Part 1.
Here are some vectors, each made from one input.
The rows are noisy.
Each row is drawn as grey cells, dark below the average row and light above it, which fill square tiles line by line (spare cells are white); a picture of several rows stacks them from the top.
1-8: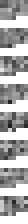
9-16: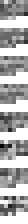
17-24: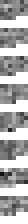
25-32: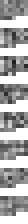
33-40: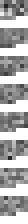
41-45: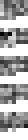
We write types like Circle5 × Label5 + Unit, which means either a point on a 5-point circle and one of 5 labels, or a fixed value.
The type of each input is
Line9.
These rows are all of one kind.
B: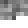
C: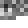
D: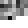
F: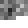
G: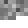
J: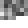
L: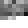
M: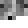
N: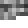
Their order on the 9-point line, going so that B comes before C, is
L, N, F, D, M, G, B, C, J.
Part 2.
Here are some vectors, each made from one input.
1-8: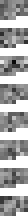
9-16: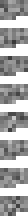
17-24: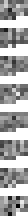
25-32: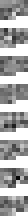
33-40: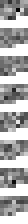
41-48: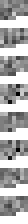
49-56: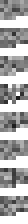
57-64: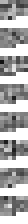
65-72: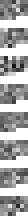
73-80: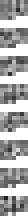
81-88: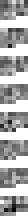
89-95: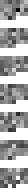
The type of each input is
Circle9.
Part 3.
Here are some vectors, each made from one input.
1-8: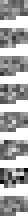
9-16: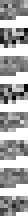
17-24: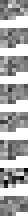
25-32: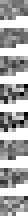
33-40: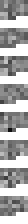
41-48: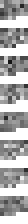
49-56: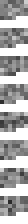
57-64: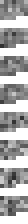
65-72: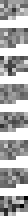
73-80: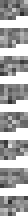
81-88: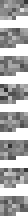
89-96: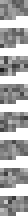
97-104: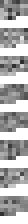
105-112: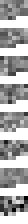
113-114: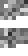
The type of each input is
Circle5 + Unit.
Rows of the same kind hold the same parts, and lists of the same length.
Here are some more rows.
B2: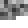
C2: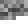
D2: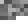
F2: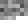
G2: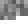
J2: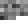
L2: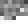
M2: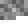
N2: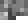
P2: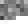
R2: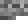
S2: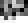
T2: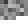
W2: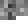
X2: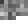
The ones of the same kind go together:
B2, C2, D2, F2, G2, J2, L2, M2, N2, P2, R2, T2, W2, X2
S2

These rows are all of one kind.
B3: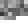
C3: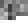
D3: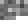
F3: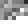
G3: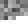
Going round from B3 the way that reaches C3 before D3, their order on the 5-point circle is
B3, G3, F3, C3, D3.
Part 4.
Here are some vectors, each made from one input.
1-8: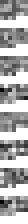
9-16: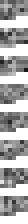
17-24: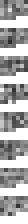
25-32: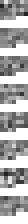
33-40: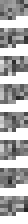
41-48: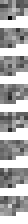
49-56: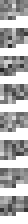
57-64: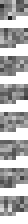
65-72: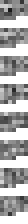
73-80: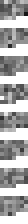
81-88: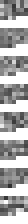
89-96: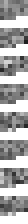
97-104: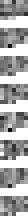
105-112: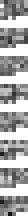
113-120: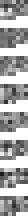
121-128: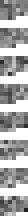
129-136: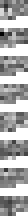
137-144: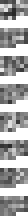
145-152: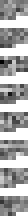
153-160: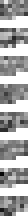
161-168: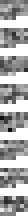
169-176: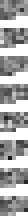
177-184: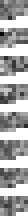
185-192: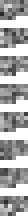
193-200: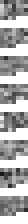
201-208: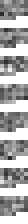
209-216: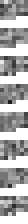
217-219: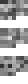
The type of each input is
Line9.
